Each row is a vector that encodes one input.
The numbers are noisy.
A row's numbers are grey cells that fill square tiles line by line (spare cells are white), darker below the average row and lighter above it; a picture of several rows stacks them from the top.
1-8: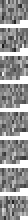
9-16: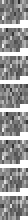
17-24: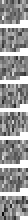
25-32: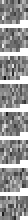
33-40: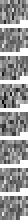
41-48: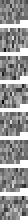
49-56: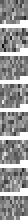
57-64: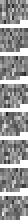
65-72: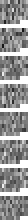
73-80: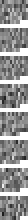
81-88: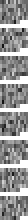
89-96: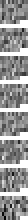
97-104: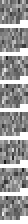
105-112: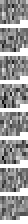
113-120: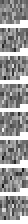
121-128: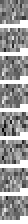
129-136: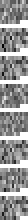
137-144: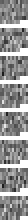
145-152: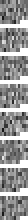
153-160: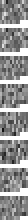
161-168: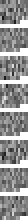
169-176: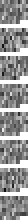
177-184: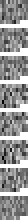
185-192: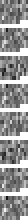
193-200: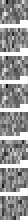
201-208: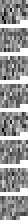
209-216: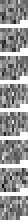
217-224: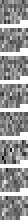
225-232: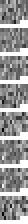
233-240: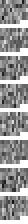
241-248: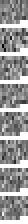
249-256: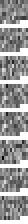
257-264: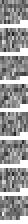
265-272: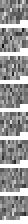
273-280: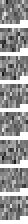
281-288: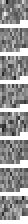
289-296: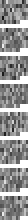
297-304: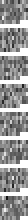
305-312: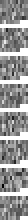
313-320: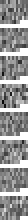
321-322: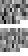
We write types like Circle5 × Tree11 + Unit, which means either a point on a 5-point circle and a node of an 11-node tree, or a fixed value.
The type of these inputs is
Bool × (Line13 + Line20).
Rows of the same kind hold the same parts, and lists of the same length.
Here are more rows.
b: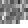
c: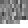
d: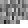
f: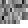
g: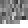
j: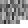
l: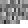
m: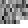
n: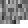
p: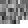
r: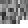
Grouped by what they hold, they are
b, d, j, l
c, f, g, m, n, p, r

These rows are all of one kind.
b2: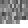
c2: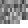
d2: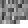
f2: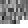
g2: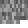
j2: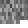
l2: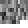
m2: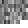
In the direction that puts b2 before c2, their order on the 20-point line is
j2, m2, g2, b2, c2, d2, f2, l2.
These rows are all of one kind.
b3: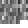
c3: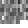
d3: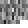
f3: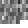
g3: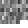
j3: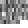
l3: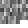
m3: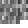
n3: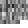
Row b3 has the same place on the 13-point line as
d3, f3 and m3.
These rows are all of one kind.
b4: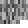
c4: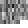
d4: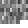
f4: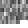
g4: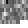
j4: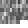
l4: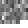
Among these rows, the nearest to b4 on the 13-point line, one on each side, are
d4 and l4.
